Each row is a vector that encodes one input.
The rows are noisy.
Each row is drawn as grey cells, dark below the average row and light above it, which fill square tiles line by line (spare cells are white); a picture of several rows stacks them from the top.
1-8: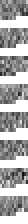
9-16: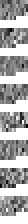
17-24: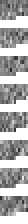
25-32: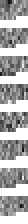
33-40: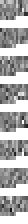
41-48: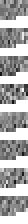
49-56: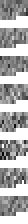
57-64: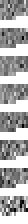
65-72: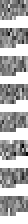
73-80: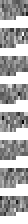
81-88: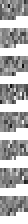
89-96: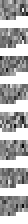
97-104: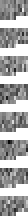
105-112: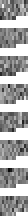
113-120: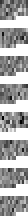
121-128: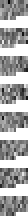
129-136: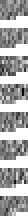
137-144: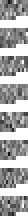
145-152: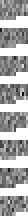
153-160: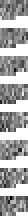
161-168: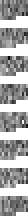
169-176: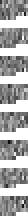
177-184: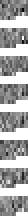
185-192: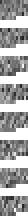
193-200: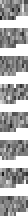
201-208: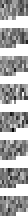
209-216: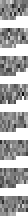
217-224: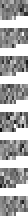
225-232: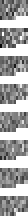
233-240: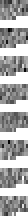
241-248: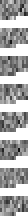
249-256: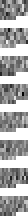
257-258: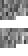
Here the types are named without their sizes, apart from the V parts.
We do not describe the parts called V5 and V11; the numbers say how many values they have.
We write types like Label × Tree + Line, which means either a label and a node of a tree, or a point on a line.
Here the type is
(Label + Tree) × V5 × V11.
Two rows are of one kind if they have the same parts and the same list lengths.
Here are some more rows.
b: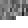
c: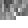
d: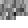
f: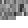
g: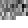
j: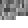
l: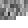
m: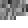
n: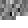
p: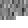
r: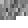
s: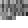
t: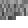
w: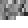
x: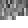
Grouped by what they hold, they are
b, c, g, j, m, p, s, x
d, f, l, n, r, t, w

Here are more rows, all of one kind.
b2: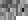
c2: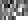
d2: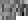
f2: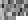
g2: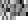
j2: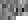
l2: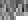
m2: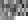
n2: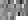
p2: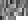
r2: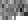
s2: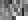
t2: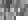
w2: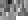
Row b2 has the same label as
c2, s2, t2 and w2.
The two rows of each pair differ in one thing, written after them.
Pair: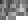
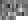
the value of V11
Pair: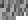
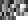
the value of V11
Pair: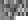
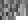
the value of V11
